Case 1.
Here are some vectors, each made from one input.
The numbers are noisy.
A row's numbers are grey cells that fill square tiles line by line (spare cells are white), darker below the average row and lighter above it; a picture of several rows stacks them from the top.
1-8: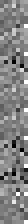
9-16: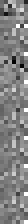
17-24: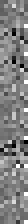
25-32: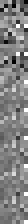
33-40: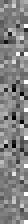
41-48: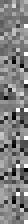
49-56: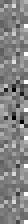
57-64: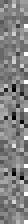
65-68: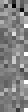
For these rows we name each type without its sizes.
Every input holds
a point on a line and a true/false value.
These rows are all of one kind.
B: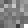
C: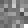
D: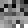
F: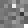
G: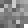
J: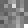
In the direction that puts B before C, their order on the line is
G, B, C, F, J, D.
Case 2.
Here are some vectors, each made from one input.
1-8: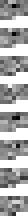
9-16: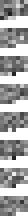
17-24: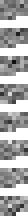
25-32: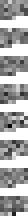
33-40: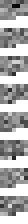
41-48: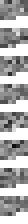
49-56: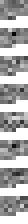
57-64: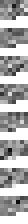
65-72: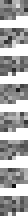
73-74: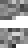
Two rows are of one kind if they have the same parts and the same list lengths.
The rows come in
2 kinds.
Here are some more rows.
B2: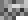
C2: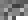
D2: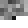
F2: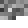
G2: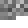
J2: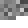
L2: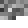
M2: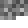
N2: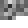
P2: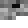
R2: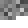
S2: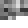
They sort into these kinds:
B2, D2, F2, L2
C2, G2, J2, M2, N2, P2, R2, S2

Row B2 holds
one of 9 labels.
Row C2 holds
one of 9 labels, a point on a 6-point line and a point on a 7-point line.
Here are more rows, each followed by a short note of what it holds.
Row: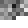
one of 9 labels
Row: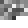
one of 9 labels
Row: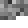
one of 9 labels, a point on a 6-point line and a point on a 7-point line
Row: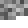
one of 9 labels, a point on a 6-point line and a point on a 7-point line
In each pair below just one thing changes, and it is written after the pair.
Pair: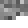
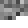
the place on the 6-point line
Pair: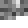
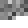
the place on the 7-point line
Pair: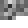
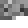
the label
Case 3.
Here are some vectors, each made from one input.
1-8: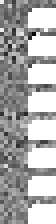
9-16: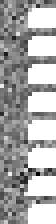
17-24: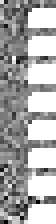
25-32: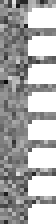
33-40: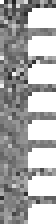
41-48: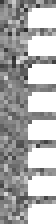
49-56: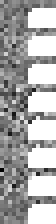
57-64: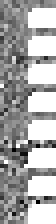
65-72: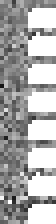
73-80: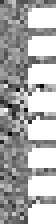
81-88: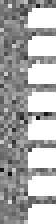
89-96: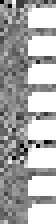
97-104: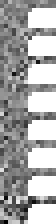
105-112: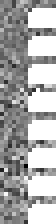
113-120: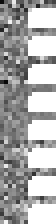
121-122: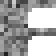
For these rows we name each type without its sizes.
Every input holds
a point on a line, together with either a fixed value, or a node of a tree.
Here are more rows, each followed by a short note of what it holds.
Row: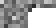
a point on a line and a node of a tree
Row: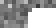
a point on a line
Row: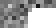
a point on a line
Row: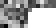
a point on a line and a node of a tree
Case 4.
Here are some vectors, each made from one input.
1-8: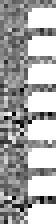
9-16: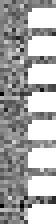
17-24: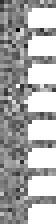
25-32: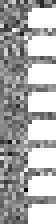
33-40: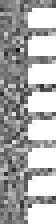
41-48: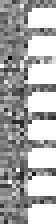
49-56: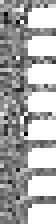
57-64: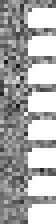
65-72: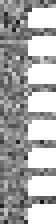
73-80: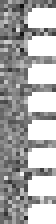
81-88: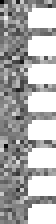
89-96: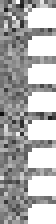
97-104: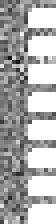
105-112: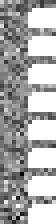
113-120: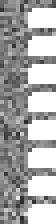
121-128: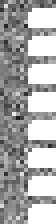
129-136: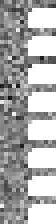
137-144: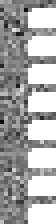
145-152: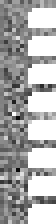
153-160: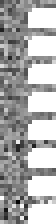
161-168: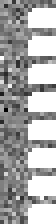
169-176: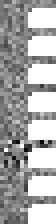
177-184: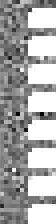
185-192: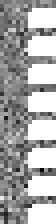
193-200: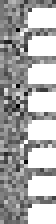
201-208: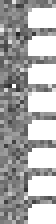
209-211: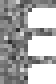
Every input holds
either a point on an 11-point circle, or one of 7 labels.
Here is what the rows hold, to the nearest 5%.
About 55% of them hold a point on an 11-point circle. The rest hold one of 7 labels.
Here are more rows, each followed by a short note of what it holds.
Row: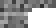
a point on an 11-point circle
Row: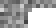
one of 7 labels
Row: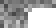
one of 7 labels
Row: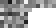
one of 7 labels
